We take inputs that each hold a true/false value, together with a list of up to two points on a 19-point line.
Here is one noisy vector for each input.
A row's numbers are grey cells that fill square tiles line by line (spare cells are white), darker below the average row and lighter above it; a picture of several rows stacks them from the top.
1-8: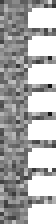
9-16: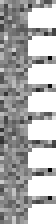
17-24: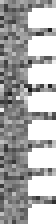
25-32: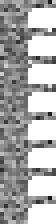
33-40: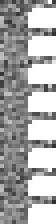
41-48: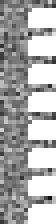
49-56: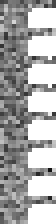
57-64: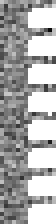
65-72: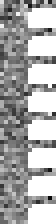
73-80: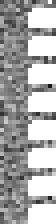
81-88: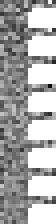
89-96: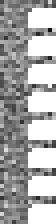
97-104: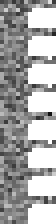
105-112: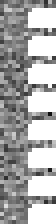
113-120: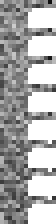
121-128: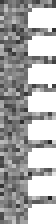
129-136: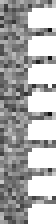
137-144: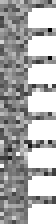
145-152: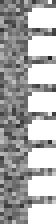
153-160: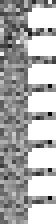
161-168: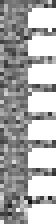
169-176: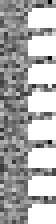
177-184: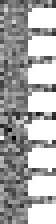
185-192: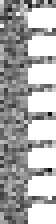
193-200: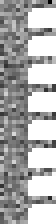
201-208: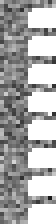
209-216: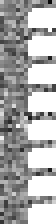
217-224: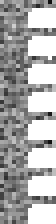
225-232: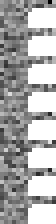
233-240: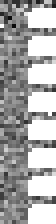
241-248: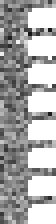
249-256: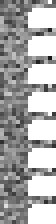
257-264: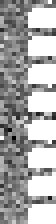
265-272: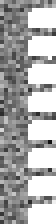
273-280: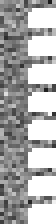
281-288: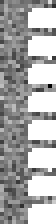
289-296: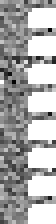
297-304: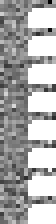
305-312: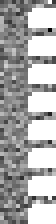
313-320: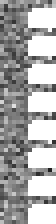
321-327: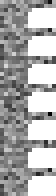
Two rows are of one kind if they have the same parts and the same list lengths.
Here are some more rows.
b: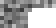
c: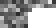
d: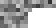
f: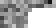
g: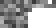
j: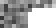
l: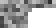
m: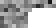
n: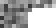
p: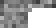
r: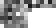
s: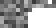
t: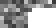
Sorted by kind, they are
b, c, g, j, n, s, t
d, f, l, m, p
r

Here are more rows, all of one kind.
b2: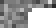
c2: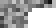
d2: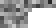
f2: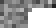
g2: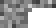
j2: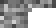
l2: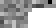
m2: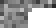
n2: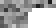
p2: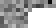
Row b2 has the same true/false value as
f2, g2, j2 and m2.
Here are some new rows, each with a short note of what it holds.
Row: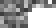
a true/false value, together with a list of one item
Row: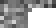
a true/false value, together with a list of two items
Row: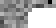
a true/false value, together with a list of two items
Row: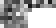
a true/false value, together with the empty list
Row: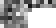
a true/false value, together with the empty list
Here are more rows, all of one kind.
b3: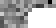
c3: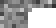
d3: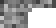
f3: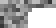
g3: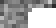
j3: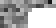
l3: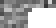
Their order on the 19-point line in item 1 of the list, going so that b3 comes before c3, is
b3, d3, g3, c3, j3, f3, l3.
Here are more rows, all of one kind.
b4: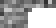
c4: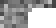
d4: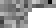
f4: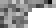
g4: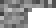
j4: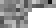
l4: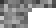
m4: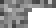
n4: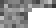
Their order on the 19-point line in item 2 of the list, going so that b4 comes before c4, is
j4, d4, b4, c4, g4, n4, l4, m4, f4.
